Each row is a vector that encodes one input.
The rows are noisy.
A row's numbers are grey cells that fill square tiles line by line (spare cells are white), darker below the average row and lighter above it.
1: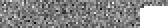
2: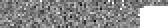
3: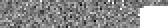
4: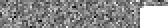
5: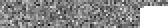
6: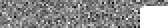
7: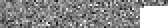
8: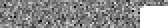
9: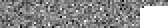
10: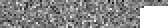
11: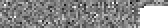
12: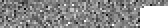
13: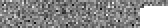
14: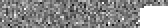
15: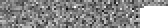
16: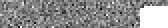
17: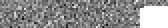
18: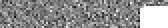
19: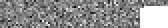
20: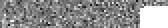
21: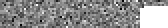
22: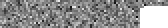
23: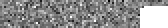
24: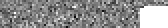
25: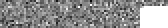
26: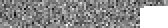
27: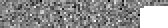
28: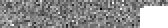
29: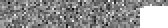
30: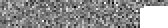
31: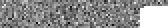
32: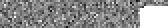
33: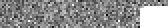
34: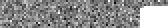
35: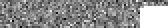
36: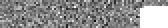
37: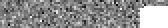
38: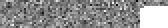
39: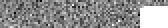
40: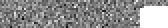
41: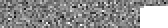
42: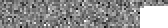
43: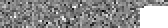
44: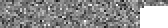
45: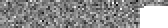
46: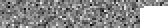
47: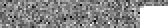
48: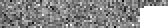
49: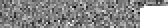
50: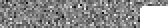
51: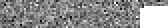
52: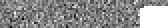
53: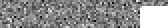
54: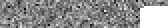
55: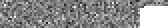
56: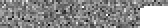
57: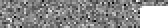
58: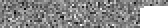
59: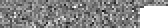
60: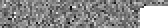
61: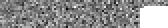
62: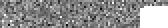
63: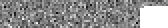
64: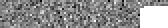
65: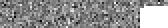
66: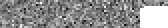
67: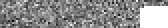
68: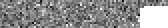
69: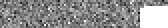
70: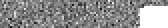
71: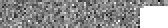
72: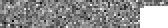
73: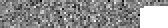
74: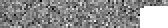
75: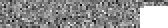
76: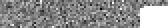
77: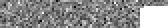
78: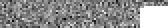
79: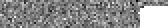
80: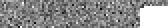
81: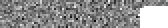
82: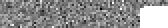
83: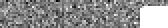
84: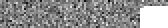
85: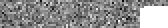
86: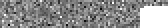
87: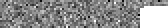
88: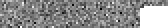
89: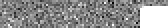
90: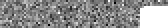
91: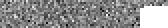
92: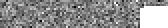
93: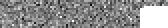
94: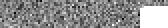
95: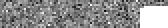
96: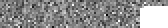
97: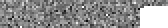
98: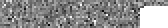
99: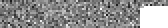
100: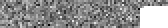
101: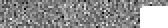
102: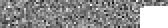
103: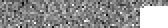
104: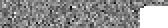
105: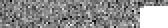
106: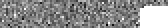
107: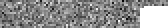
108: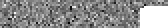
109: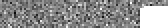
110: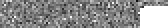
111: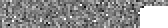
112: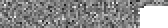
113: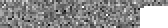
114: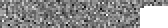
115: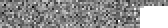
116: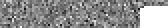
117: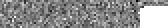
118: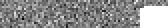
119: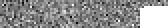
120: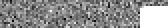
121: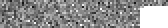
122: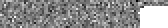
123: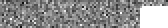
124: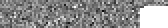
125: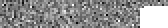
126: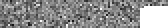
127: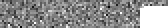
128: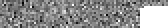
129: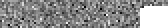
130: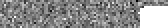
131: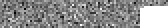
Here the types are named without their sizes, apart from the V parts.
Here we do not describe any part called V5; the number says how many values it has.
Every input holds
four true/false values, together with either a point on a circle, or a value of V5.
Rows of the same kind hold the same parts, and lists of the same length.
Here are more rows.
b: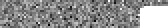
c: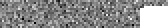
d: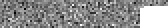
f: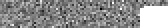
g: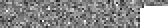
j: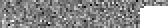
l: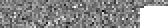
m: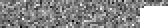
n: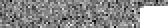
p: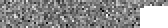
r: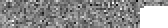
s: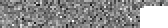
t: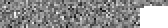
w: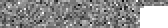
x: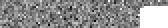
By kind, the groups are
b, c, f, j, l, p, r, s, t, x
d, g, m, n, w

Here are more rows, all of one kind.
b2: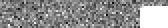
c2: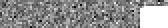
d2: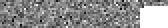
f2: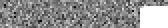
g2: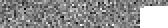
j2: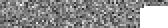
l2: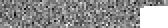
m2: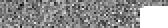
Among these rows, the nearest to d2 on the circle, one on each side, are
c2 and g2.
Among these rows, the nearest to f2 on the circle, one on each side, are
l2 and m2.
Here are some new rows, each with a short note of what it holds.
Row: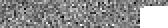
a point on a circle and four true/false values
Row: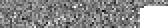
four true/false values and a value of V5
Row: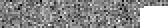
a point on a circle and four true/false values
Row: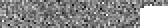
four true/false values and a value of V5
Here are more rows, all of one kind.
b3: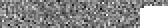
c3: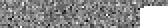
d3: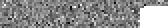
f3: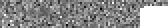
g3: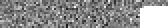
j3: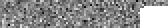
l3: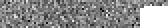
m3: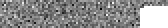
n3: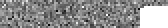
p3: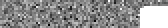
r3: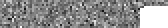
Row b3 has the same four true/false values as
l3, m3 and n3.
